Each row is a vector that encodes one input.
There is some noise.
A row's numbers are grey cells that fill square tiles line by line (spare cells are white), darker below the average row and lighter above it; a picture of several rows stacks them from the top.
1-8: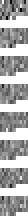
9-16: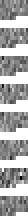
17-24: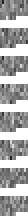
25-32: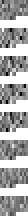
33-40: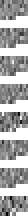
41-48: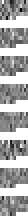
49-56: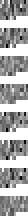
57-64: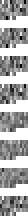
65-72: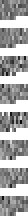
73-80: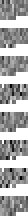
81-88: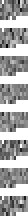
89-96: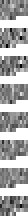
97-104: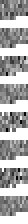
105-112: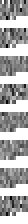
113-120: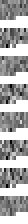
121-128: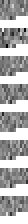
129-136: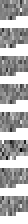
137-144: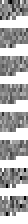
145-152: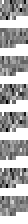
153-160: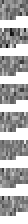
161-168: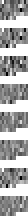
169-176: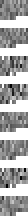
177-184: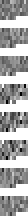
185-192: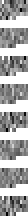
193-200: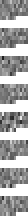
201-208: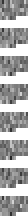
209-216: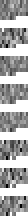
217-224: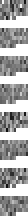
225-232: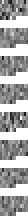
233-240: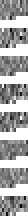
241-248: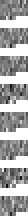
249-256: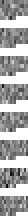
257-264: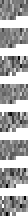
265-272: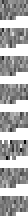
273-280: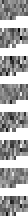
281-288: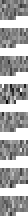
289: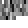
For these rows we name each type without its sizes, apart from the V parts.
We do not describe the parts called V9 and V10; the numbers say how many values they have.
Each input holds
either a label, a true/false value and a value of V9, or a point on a line and a value of V10.
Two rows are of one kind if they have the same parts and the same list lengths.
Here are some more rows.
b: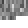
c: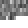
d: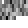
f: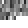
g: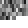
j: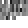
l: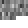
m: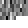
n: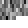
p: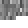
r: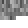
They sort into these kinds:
b, c, l, p, r
d, f, g, j, m, n

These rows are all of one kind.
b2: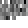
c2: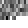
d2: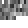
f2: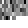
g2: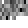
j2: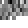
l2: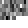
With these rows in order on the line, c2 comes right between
d2 and g2.
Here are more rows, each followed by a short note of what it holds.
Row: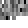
a point on a line and a value of V10
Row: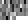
a point on a line and a value of V10
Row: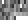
a point on a line and a value of V10
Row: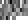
a point on a line and a value of V10
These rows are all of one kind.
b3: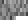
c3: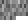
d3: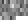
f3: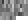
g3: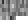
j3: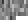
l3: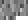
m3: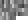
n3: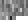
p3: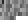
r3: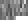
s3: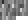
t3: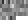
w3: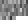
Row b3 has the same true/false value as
c3, r3 and w3.
